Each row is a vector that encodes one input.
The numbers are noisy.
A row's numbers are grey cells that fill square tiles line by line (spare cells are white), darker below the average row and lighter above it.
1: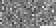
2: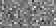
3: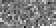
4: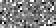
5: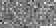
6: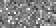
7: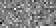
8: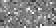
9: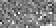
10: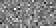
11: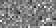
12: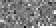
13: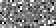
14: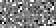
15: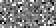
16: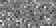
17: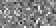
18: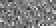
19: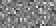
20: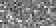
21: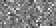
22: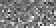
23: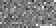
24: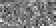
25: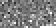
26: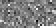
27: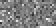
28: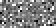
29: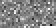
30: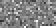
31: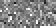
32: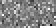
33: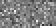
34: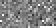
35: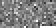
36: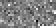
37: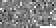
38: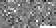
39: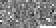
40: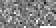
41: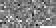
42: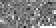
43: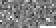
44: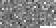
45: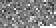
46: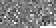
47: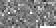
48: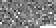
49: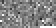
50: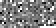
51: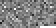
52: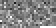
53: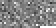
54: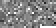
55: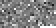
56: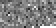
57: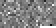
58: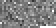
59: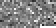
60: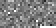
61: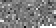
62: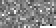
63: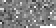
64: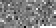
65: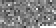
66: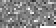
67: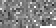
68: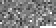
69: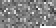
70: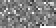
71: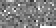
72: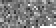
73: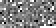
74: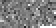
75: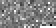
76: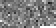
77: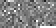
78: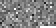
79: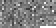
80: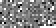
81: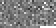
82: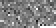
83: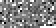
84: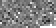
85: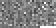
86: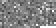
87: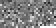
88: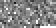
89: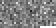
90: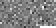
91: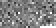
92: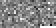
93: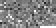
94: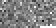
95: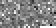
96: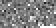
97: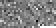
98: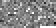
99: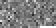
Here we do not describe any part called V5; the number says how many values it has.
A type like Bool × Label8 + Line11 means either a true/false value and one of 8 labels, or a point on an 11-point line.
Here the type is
List2(Bool × V5).
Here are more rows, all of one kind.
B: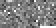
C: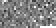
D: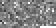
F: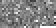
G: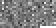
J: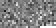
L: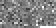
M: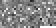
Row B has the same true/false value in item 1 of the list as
F and M.
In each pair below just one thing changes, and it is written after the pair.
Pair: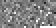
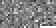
the value of V5 in item 1 of the list
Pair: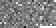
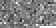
the true/false value in item 2 of the list
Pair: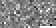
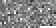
the true/false value in item 2 of the list
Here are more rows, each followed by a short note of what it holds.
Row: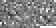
a list of two items
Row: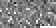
a list of two items
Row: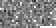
a list of two items
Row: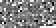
the empty list
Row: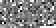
the empty list
